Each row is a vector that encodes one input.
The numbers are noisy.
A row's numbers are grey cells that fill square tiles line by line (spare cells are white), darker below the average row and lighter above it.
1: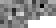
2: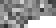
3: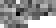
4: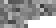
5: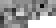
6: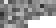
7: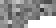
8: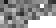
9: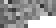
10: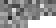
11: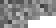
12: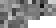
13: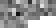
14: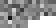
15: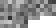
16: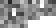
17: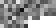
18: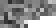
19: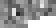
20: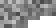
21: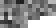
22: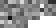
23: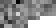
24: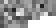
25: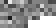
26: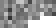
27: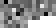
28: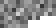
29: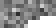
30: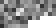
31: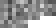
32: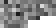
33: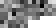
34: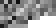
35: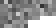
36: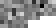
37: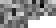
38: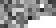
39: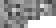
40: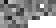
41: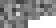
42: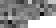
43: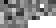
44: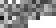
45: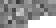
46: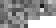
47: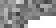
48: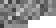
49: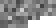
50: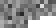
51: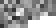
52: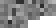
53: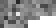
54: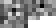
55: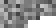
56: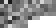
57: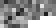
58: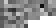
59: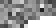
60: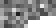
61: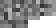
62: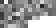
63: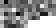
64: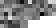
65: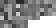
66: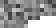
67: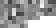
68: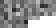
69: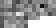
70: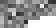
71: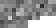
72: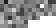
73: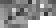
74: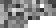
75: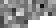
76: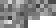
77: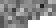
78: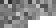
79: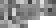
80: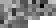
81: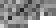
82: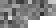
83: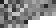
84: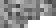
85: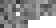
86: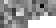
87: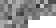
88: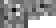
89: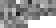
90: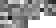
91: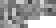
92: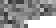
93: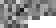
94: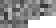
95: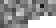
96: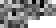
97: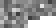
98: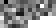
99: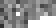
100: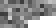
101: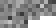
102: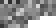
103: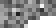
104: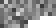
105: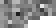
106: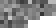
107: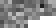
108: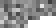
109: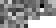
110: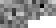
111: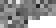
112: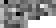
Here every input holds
a true/false value, together with either a point on a 9-point line, or a point on a 10-point line.
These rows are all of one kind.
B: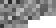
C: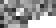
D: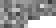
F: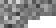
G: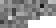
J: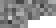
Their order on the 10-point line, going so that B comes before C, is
B, F, D, J, G, C.
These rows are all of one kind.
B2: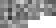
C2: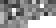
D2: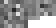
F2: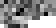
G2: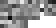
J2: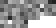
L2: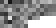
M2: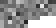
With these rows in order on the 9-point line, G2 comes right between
C2 and J2.
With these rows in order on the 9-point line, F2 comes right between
B2 and C2.
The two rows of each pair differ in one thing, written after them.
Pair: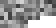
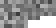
the place on the 10-point line
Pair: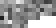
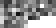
the place on the 10-point line
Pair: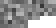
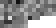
the place on the 10-point line
